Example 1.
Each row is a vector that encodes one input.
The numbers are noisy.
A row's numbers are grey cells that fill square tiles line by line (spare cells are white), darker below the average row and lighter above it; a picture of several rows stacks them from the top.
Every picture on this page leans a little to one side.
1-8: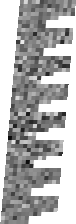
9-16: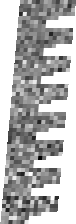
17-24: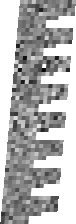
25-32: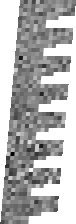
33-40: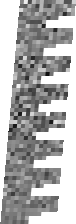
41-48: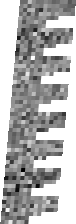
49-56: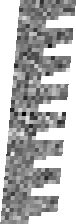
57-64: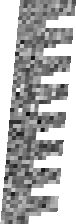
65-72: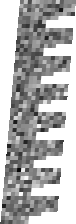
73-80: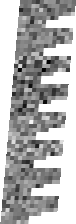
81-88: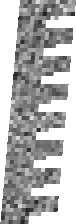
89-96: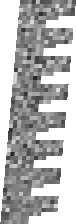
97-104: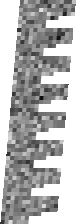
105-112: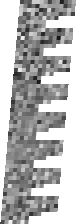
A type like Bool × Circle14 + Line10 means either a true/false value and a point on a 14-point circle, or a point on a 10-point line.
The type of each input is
Line17 × Line17.
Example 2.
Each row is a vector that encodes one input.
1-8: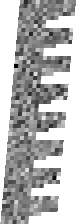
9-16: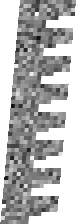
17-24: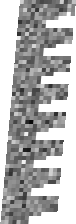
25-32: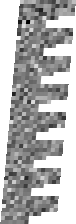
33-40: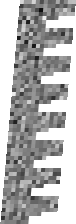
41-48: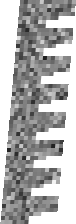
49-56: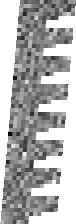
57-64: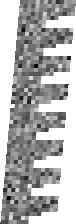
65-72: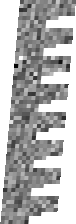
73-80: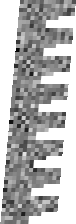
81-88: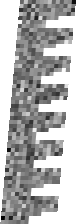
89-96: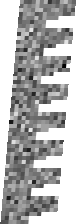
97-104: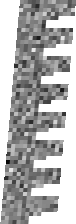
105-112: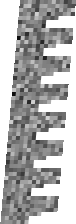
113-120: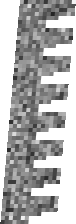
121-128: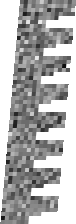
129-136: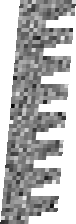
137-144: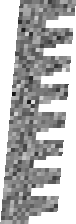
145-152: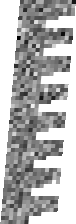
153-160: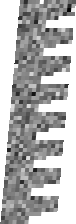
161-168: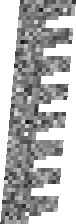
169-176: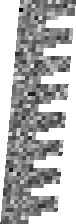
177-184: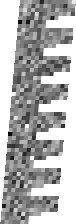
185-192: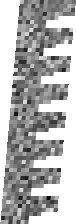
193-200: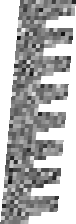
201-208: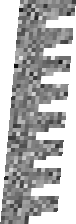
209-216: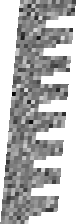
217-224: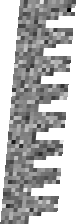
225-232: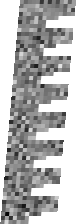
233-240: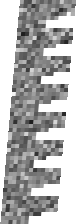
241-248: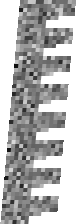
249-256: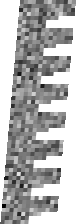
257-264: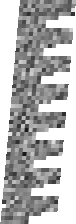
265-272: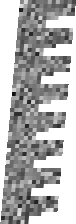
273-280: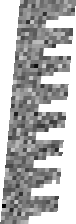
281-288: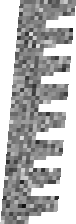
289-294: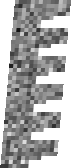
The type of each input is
Tree18.
